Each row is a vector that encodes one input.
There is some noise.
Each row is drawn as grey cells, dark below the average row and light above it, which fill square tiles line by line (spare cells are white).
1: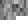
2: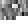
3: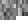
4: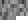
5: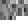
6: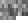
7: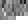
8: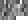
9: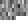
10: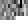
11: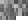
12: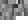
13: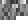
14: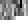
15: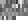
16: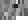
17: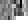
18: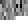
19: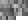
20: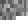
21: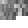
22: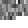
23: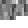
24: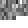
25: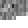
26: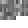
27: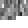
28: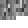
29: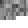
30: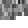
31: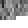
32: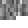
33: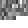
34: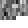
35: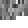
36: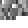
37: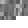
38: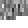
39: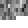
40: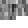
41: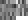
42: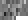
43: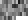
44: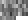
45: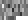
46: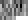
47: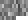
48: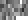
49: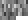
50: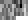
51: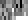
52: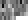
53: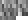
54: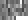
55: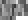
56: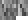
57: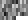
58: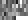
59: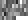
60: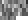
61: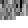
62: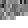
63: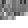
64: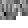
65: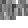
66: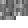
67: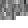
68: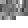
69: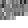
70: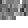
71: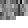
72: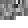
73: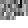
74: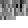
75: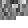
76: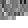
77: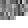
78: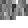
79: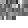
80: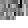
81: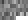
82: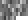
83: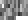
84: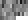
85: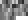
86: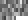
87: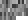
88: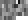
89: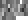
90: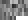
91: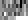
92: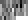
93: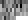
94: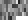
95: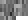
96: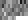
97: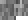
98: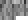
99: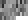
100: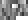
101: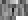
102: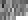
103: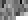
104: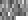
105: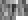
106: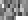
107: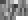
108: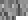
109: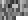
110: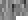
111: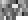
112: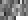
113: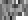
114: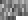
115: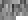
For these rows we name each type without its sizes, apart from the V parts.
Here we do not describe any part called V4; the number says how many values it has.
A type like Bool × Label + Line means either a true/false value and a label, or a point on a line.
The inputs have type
(Bool × Bool × Bool × Bool + Unit) × Tree × V4.
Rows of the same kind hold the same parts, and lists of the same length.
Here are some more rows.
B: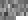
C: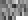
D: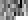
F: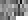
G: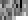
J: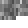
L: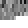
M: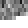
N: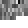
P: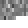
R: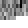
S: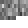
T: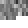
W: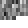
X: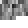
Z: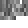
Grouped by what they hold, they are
B, C, G, J, L, M, N, P, R, T, X, Z
D, F, S, W

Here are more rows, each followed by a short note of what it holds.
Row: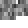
a node of a tree, four true/false values and a value of V4
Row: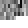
a node of a tree and a value of V4
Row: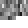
a node of a tree and a value of V4
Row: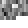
a node of a tree and a value of V4
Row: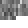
a node of a tree, four true/false values and a value of V4
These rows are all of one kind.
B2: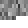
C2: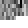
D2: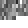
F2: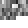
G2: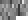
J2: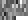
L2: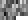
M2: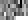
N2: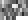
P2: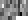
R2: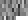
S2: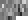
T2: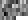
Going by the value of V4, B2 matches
D2, J2, L2 and T2.
